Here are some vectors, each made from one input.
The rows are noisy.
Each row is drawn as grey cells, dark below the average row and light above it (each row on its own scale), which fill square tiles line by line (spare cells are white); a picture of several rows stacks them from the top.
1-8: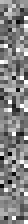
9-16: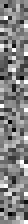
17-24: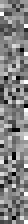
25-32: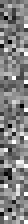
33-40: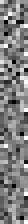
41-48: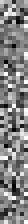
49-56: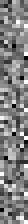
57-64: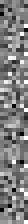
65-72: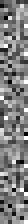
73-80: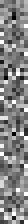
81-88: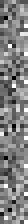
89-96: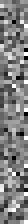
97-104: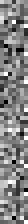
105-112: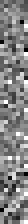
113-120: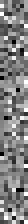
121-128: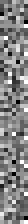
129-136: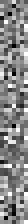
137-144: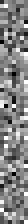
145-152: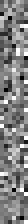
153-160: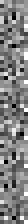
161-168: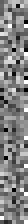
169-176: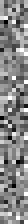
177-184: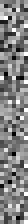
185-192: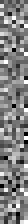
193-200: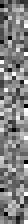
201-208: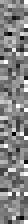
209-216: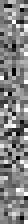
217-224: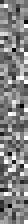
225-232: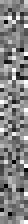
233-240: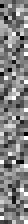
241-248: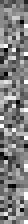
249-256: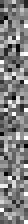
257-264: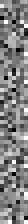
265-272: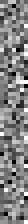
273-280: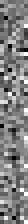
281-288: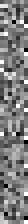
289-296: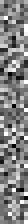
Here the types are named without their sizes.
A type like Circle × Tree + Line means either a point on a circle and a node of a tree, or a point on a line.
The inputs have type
Line × List(Circle).
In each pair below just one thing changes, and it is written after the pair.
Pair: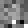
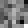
the place on the line
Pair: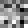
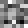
the place on the line
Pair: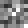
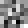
the place on the line
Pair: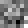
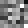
the place on the line
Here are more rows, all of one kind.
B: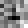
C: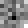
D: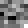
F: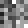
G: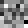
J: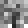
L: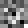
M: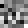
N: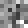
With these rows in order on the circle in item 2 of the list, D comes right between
F and N.
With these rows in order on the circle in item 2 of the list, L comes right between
J and M.
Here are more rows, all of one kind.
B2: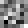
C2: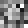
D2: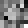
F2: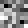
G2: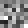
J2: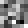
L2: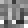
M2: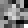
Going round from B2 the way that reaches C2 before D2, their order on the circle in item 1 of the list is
B2, G2, F2, L2, C2, D2, M2, J2.
